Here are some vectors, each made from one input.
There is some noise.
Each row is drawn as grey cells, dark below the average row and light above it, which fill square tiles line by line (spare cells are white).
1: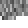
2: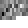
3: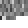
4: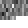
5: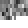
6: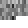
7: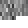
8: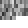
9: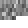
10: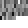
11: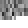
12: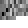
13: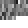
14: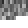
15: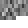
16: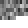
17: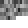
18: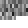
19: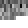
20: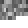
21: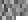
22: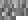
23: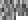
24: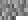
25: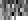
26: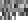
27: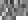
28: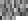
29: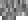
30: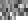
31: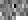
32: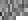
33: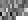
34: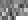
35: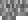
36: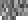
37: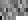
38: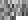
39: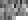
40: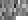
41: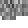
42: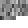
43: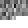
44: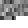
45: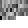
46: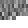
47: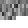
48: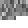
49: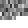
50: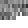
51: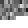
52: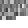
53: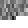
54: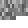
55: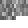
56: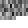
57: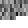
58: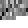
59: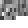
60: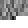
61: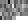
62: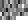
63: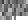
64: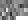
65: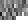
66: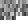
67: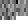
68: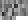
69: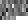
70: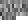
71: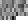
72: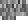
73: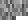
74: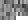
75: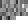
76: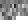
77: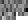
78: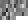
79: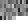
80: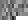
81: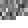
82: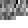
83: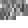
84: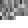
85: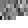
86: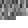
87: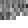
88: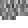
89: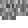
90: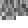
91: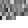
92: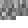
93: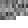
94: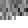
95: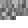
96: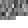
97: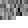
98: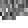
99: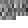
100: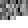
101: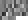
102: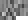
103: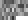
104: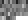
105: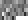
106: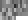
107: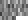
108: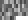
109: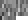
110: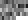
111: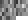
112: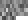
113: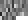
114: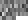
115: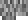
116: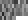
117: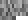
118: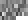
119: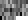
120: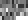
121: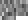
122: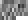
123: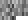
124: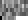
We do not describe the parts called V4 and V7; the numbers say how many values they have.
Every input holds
three true/false values and a value of V7, together with either a node of a 9-node tree, or a value of V4.
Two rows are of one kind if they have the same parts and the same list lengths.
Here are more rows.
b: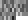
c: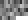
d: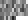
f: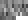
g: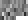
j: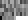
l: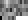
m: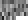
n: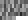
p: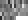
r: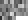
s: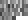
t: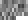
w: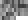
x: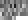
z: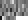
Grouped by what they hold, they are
b, d, f, g, m, s, t, w
c, j, l, n, p, r, x, z

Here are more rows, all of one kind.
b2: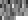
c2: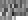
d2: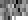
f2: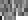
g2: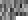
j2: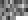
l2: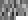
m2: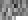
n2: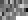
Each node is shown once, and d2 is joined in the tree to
j2 and m2.
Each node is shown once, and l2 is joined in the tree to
c2 and n2.
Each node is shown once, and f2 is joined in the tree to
b2.
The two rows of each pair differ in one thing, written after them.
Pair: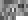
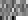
the value of V7
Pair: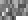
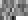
the value of V4
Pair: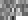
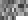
one of the three true/false values
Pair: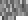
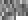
one of the three true/false values
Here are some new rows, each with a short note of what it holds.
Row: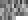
a node of a 9-node tree, three true/false values and a value of V7
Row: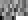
three true/false values, a value of V4 and a value of V7
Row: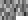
three true/false values, a value of V4 and a value of V7
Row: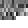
three true/false values, a value of V4 and a value of V7
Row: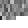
a node of a 9-node tree, three true/false values and a value of V7
